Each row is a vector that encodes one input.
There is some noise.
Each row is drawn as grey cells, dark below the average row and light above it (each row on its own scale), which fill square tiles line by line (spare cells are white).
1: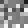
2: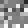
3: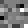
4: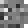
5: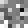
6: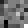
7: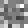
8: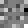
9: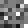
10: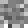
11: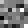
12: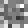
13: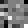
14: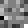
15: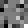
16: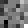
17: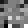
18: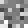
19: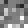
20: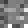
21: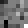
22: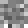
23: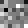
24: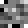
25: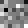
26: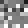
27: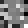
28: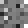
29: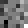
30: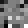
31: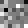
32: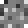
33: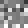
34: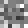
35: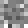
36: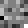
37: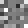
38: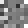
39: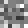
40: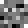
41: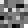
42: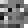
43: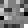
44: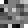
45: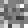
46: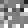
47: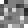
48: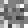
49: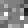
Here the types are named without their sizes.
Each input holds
a point on a line, together with either a fixed value, or a node of a tree.
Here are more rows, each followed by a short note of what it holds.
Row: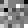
a point on a line
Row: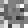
a point on a line
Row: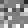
a point on a line
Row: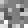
a point on a line
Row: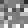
a point on a line
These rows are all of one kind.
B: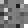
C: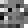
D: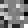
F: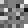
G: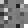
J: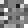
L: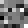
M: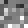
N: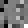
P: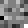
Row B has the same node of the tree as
D and G.
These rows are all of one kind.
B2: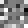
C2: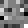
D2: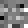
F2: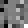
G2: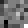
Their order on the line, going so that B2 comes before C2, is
G2, B2, F2, D2, C2.
